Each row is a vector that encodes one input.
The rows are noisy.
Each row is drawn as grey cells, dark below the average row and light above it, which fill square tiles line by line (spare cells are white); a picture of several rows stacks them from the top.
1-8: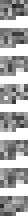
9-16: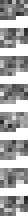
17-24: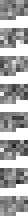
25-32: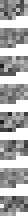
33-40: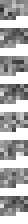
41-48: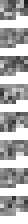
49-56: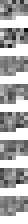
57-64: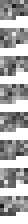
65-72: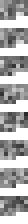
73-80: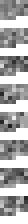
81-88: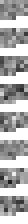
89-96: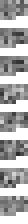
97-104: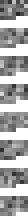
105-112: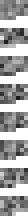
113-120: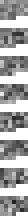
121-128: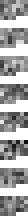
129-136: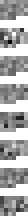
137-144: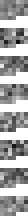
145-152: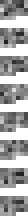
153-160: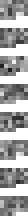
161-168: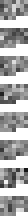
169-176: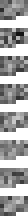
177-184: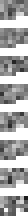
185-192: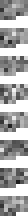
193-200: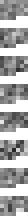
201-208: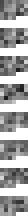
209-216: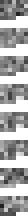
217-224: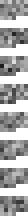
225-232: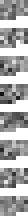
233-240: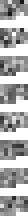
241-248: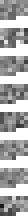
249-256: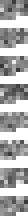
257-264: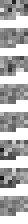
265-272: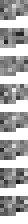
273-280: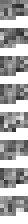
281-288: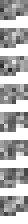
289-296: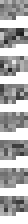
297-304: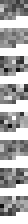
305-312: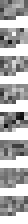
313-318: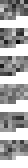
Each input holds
a point on each of two 3-point lines.
